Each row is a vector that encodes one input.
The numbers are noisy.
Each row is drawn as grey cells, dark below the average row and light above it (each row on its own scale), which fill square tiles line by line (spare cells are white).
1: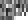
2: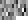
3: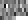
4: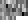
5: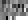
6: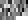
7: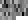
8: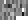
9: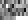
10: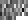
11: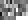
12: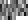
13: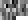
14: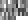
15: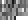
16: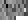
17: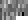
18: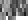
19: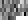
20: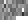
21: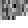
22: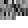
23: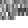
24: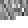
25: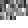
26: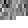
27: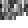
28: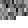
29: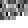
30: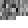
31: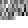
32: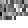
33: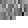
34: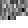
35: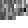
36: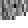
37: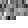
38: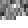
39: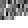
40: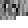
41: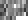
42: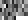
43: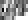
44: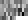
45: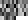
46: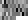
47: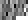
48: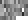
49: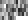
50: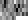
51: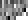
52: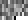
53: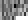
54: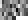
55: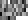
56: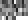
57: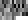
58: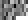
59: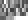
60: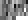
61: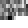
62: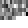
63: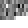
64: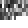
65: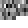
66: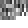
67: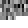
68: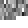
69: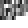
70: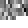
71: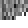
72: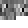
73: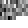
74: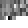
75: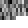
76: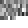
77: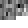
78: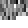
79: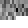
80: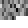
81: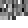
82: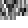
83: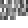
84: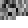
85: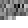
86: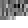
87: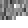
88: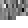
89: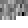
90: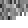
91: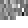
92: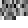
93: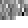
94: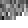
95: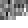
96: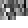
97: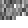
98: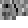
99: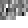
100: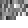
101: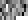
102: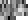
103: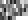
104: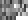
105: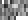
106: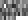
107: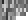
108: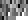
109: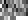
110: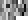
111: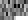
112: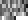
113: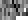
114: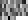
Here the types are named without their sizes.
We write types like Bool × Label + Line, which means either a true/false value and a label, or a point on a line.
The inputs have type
(Bool × Bool × Bool × Bool + Unit) × Label × Tree.
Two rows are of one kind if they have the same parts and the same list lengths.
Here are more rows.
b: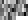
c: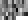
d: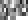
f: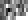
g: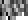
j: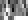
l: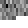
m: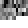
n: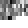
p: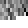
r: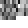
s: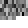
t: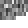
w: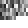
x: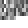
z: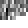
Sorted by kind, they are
b, c, g, j, l, m, n, p, r, s, w
d, f, t, x, z

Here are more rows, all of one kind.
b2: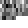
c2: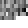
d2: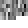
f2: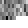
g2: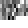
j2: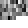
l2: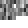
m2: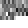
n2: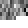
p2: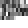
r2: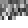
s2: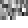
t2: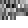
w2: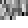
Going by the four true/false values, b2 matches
l2, m2, p2 and t2.
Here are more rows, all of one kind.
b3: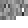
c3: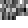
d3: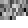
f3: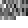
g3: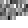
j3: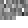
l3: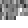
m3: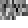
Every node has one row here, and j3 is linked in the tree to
b3.
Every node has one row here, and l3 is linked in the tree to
b3, f3 and g3.
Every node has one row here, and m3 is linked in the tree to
f3.
